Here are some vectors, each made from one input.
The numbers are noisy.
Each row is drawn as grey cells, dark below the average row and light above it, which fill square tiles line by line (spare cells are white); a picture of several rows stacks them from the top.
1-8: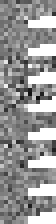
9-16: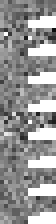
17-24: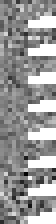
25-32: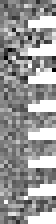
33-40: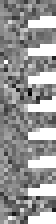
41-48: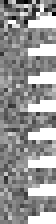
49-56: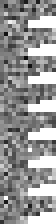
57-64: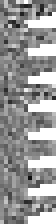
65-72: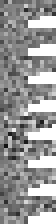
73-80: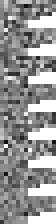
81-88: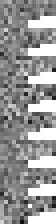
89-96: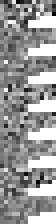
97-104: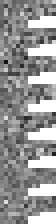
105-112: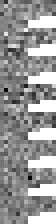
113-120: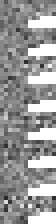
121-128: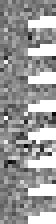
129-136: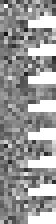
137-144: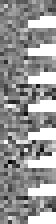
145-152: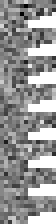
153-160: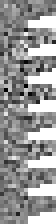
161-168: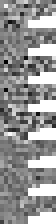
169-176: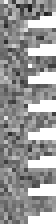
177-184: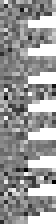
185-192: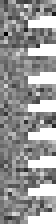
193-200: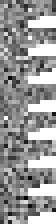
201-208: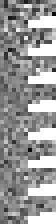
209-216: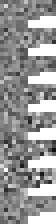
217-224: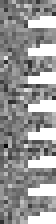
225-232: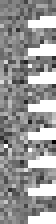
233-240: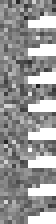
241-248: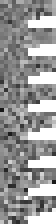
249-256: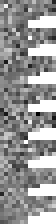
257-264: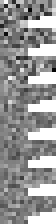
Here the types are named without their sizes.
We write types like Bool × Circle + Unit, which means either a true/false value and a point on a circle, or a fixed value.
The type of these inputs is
(Bool × Bool × Bool + Line) × Line.
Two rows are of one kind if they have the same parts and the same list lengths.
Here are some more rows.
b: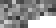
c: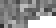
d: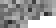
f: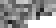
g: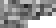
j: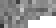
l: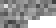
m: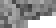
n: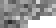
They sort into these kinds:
b, f
c, d, g, j, l, m, n

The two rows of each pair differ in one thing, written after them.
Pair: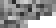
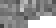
one of the three true/false values
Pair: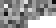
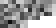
one of the three true/false values
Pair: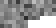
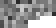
the place on the line
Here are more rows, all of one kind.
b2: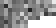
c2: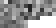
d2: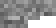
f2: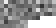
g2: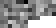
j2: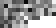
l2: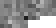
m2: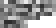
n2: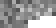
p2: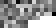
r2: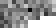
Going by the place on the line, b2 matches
d2, p2 and r2.
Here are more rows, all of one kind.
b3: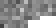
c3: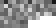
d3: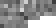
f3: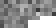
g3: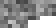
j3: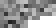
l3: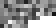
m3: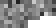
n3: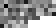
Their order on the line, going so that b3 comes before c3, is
m3, g3, l3, n3, d3, b3, f3, j3, c3.
